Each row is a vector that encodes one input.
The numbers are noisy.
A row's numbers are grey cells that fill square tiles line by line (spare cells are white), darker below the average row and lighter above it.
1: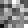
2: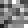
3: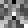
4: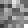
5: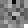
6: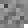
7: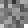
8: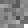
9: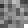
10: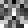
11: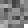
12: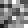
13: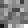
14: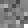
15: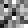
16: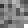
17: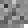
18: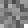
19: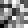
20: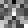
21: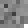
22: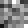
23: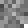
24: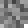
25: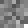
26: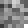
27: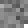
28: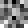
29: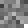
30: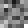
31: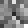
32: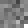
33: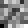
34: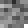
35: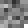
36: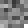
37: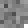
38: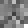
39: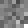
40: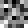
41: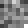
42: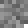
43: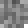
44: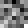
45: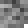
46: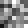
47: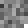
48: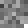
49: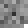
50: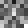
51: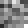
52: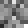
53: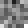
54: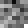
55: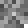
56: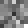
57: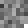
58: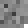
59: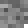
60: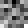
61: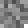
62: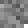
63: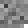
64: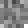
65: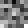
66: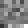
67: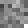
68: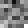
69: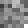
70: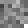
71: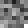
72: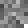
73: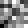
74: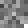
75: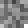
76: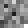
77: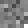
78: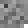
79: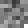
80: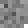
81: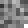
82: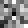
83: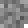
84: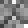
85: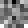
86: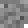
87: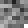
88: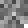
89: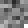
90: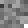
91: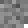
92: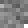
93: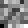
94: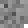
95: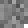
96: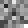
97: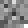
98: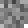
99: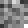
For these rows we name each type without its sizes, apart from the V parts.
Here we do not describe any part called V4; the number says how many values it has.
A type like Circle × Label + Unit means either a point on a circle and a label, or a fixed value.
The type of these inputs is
Line × Line + List(Bool × V4).
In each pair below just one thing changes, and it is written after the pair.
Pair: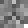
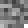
the true/false value in item 1 of the list
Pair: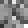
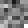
the true/false value in item 1 of the list
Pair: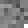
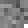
the value of V4 in item 2 of the list
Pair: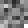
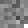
the value of V4 in item 1 of the list
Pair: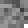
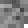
the value of V4 in item 1 of the list
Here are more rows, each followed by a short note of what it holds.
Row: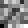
the empty list
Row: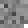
a list of one item
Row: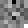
the empty list
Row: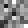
a list of one item
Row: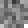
a list of one item
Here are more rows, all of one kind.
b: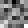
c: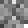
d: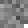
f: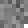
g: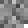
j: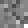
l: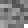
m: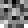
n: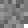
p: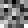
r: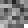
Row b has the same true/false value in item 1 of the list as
j and m.
